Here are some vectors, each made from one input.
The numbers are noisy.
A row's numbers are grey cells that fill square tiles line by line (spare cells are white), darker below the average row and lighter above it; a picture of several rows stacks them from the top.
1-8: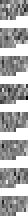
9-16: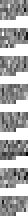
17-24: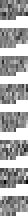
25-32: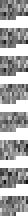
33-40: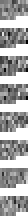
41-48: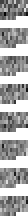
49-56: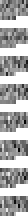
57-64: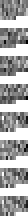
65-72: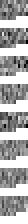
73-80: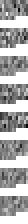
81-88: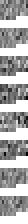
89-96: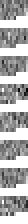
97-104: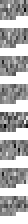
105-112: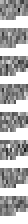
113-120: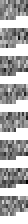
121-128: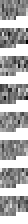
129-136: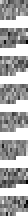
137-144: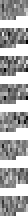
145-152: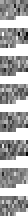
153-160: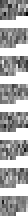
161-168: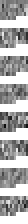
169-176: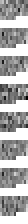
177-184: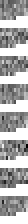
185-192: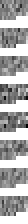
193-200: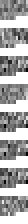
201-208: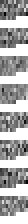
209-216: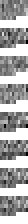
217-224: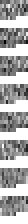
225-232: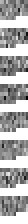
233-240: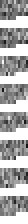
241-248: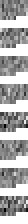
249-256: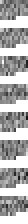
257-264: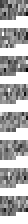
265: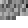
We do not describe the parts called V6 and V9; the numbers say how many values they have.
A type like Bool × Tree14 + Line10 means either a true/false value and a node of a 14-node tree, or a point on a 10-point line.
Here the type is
Line5 × (Tree8 + V9) + V6.
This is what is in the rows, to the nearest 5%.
About 75% of them hold a point on a 5-point line, together with either a node of an 8-node tree, or a value of V9. The rest hold a value of V6.
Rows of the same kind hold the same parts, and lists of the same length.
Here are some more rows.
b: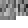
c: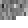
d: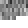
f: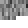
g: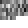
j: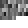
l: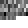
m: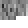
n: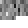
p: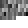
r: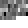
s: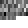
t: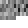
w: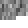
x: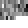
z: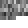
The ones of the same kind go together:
b, d, f, n, t, x
c, g, m, w
j, l, p, r, s, z

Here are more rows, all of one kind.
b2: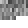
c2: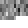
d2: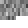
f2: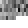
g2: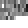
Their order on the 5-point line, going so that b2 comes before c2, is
b2, d2, c2, f2, g2.
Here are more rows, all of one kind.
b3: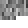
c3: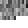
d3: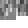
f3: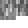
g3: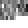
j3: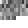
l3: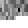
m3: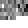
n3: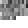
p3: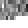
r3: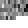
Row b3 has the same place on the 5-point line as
c3 and n3.
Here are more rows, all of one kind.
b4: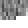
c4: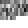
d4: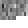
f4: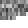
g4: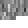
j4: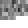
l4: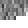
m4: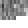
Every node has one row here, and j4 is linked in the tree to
m4.
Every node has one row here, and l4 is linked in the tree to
f4.
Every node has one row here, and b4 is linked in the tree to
c4 and d4.
